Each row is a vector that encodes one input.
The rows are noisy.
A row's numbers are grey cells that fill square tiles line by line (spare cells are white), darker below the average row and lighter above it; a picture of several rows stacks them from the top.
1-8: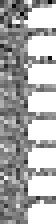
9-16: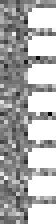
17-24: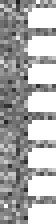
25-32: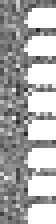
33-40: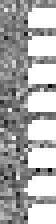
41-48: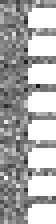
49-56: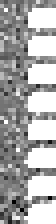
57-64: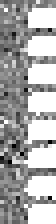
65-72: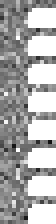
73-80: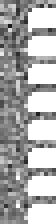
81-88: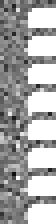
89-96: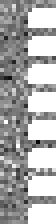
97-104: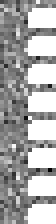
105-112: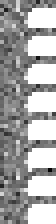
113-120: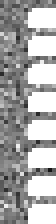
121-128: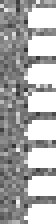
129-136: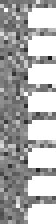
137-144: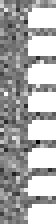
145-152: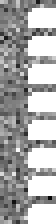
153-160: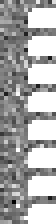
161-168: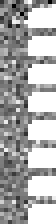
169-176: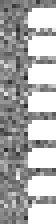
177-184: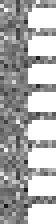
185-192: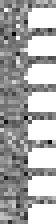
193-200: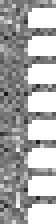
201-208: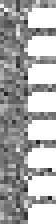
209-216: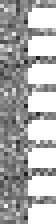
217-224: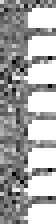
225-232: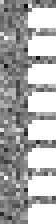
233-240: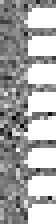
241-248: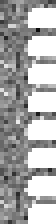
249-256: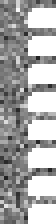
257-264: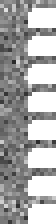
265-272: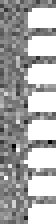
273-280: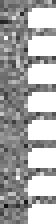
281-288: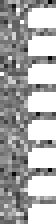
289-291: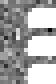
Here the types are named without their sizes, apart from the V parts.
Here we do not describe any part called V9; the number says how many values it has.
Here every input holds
a list of items, each a true/false value and a value of V9.
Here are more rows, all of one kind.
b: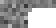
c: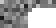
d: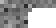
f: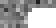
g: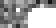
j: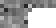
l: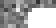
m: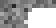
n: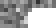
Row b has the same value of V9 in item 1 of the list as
d and j.
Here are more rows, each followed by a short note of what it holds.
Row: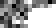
the empty list
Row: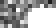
a list of two items
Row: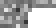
a list of one item
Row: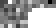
a list of two items
